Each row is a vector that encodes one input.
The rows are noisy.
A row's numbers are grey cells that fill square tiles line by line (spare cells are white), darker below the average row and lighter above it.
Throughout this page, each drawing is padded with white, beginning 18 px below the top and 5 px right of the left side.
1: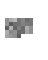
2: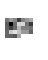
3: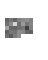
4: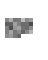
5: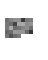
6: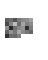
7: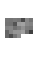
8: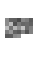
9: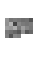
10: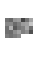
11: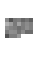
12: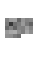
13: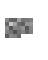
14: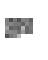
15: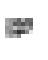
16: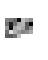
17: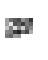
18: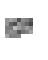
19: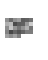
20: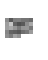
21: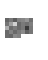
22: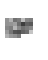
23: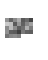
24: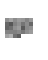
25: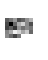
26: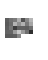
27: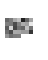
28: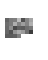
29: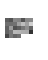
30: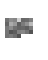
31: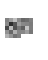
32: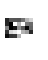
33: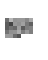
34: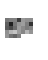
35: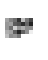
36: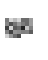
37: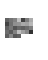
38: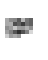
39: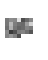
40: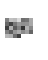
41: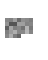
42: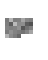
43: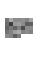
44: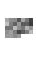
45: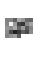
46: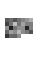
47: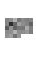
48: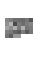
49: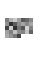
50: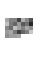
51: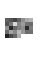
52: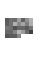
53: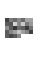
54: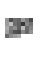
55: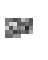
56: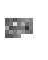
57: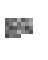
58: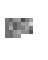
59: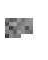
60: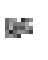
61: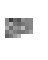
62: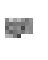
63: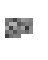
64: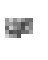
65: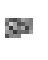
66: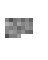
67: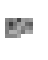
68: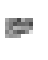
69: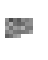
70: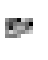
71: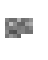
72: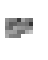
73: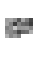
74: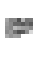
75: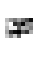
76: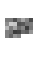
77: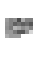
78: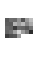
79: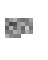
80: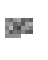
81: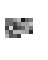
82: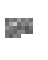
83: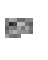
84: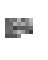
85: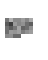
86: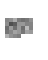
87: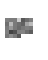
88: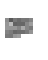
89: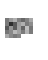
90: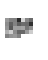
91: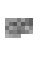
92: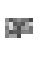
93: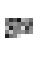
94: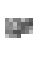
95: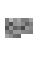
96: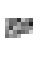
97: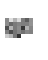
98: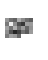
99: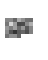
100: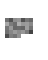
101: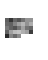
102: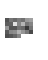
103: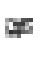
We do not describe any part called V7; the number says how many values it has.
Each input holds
a true/false value, together with either a point on a 4-point line, or a value of V7.
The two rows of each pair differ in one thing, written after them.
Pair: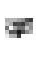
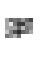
the true/false value
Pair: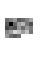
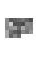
the true/false value
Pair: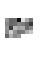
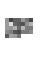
the true/false value
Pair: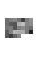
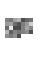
the value of V7
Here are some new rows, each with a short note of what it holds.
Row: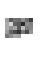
a true/false value and a value of V7
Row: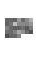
a point on a 4-point line and a true/false value
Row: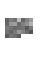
a point on a 4-point line and a true/false value
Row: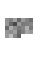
a true/false value and a value of V7
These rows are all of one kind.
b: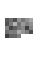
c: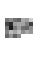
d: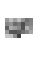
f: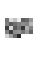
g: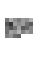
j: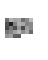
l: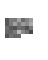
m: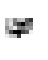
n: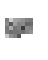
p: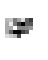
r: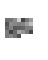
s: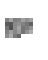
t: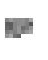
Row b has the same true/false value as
l and r.
